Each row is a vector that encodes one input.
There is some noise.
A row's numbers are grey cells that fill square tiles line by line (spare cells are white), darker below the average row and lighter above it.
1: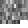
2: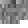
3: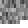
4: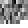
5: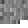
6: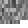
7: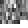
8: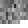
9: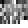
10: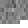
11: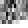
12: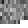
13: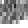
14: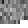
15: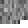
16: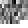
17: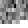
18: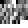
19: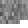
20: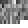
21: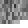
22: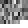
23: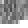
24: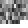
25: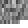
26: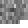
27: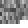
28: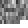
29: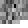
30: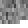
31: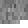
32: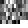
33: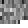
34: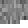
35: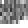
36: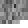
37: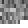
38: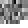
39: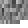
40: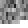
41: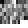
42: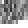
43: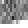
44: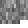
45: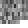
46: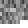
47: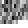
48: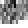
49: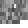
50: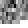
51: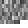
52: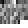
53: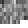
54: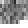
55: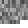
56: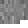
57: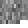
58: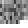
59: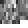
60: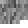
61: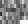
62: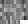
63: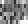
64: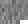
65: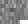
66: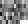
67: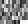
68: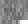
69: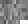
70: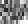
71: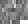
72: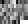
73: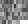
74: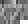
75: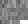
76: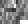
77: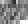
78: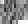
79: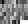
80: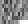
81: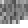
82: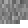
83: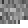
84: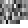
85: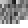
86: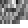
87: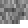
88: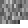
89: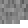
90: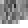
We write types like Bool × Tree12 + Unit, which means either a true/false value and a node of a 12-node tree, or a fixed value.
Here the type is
Label5 × (Label5 × Label5 × Label5 + Unit).
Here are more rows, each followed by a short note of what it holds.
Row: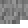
one of 5 labels
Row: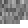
four labels (each one of 5)
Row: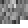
one of 5 labels
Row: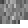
four labels (each one of 5)
